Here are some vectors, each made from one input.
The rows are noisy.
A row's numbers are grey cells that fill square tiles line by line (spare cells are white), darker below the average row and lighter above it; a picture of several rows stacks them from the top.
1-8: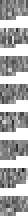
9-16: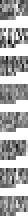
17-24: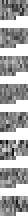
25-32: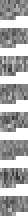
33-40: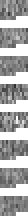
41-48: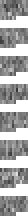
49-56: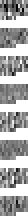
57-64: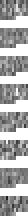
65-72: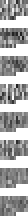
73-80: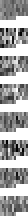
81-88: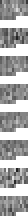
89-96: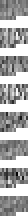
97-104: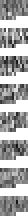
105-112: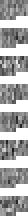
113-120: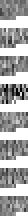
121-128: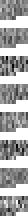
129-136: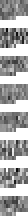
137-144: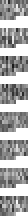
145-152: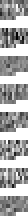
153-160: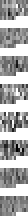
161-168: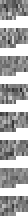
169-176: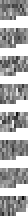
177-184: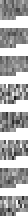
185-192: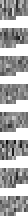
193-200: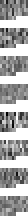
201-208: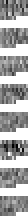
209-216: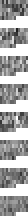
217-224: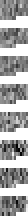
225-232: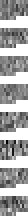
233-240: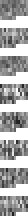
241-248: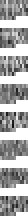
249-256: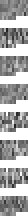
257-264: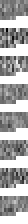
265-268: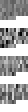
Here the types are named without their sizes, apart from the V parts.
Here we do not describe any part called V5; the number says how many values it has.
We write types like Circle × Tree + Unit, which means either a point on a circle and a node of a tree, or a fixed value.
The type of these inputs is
List(Bool × V5 + Line × Line).
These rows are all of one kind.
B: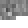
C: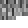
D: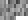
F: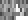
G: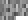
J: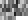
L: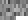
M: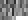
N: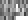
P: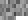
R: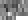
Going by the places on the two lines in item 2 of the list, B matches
N and P.
